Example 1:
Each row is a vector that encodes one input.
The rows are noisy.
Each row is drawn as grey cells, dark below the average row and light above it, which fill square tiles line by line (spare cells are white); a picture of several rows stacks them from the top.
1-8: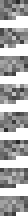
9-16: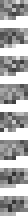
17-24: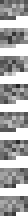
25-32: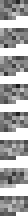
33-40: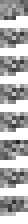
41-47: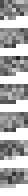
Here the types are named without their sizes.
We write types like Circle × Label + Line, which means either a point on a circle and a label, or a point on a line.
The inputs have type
Bool × Bool × Bool.
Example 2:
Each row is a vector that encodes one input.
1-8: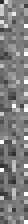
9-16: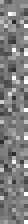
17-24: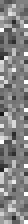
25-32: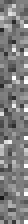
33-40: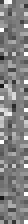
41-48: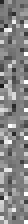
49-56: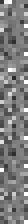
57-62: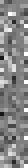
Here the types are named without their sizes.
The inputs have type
Bool × Bool × Bool × Bool.
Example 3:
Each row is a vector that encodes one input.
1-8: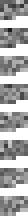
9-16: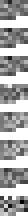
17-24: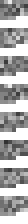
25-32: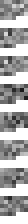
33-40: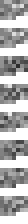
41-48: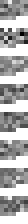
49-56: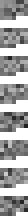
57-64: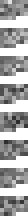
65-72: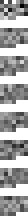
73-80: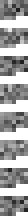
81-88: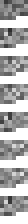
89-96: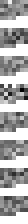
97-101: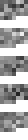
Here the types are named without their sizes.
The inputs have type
Bool × Bool × Bool × Bool + Unit.
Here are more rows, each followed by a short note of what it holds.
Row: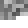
four true/false values
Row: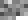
four true/false values
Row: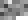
four true/false values
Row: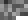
four true/false values
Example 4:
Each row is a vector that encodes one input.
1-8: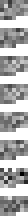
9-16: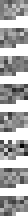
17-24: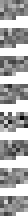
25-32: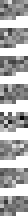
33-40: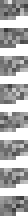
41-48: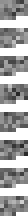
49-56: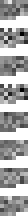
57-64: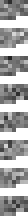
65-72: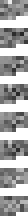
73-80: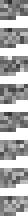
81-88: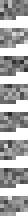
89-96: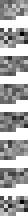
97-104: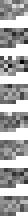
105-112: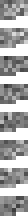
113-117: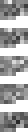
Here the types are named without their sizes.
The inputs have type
Bool × Bool × Bool × Bool + Unit.
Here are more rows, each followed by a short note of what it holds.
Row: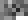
four true/false values
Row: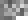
four true/false values
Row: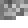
four true/false values
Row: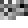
a fixed value
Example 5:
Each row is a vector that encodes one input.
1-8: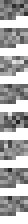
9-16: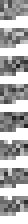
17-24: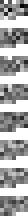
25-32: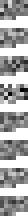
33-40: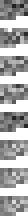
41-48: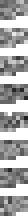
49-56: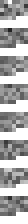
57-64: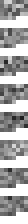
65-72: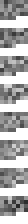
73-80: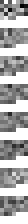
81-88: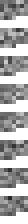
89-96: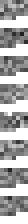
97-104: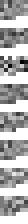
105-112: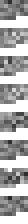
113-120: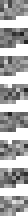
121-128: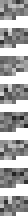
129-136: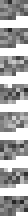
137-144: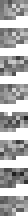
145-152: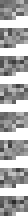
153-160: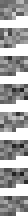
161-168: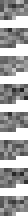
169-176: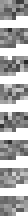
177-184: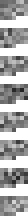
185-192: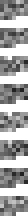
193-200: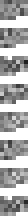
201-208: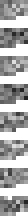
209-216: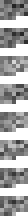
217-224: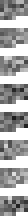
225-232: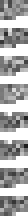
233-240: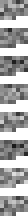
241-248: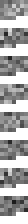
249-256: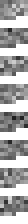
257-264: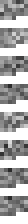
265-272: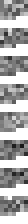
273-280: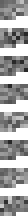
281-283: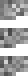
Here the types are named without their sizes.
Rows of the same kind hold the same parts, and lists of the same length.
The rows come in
2 kinds.
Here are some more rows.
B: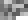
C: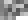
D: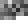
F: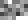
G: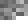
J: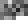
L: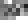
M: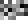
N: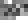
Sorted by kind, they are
B, C, D, F, G, J, L, N
M

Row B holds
four true/false values.
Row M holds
a fixed value.
